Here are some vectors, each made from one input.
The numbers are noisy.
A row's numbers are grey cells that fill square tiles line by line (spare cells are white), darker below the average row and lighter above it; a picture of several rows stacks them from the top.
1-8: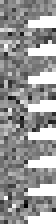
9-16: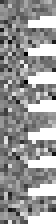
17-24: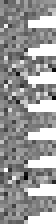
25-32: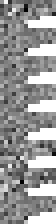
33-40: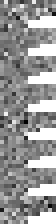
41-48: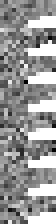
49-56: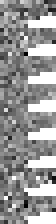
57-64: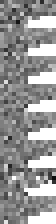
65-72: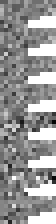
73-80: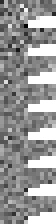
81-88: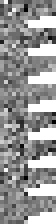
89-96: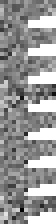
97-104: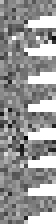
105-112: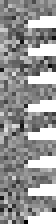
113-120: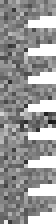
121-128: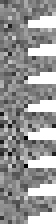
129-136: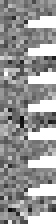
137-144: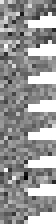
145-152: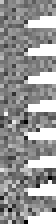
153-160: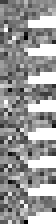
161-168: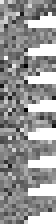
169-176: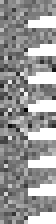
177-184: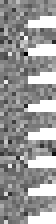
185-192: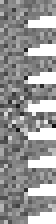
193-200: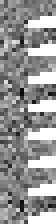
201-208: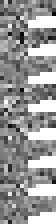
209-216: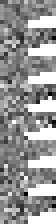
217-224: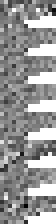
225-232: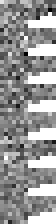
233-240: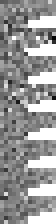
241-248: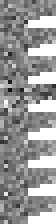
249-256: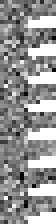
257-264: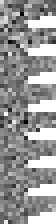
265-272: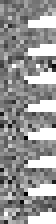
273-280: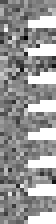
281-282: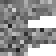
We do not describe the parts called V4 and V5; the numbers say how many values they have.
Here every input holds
either a point on an 8-point line, or a value of V4 and a value of V5, or a list of up to two points on a 9-point line.
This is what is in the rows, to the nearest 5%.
About 25% of them hold a point on an 8-point line. About 15% of them hold a value of V4 and a value of V5. The rest are lists of up to two points on a 9-point line: about 5% of all rows are empty, 30% hold one and 30% two.
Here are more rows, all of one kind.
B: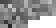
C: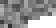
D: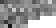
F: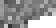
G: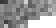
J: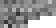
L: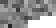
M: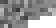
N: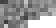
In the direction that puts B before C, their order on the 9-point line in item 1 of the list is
J, D, B, L, C, F, M, N, G.
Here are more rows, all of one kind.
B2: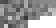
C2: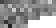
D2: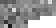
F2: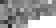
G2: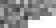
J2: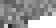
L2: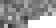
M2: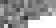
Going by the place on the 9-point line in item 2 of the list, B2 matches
C2 and L2.
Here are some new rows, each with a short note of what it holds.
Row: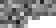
the empty list
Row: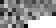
a point on an 8-point line
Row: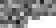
the empty list
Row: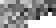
a value of V4 and a value of V5
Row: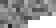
a list of two items
